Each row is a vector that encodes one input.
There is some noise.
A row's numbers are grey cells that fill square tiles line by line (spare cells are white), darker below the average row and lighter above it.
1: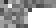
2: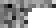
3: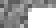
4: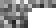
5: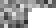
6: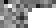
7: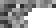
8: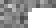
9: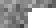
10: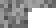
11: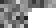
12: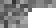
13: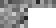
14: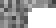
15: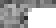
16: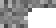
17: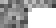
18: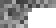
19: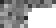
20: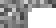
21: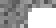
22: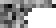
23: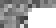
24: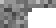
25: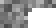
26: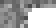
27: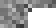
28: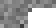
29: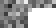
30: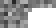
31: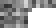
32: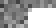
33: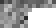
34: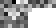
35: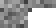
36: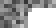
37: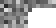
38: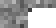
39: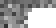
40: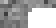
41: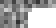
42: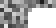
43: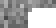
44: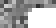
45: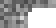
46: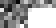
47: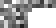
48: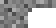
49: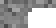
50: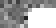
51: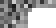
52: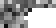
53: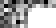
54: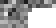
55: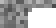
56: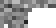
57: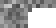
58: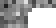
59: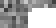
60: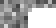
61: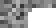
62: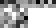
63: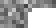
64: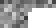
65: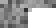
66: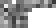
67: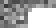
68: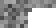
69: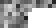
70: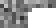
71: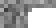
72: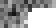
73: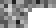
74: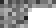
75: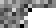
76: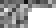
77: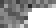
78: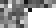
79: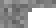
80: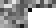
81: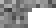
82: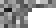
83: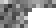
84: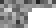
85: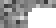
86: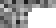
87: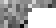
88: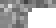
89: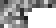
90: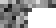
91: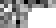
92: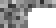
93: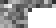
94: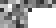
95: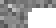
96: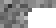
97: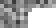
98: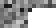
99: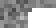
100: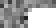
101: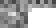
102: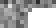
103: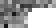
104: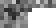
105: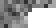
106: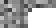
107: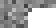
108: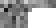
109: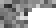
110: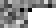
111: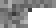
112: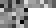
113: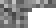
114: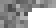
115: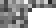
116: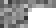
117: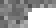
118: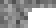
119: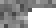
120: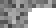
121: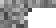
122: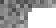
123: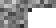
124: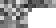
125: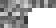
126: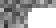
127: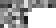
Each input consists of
either a point on a 6-point circle, or a node of a 10-node tree and four true/false values.
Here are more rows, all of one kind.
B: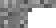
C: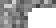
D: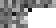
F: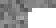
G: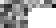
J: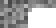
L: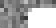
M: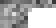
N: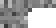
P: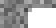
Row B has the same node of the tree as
D and J.
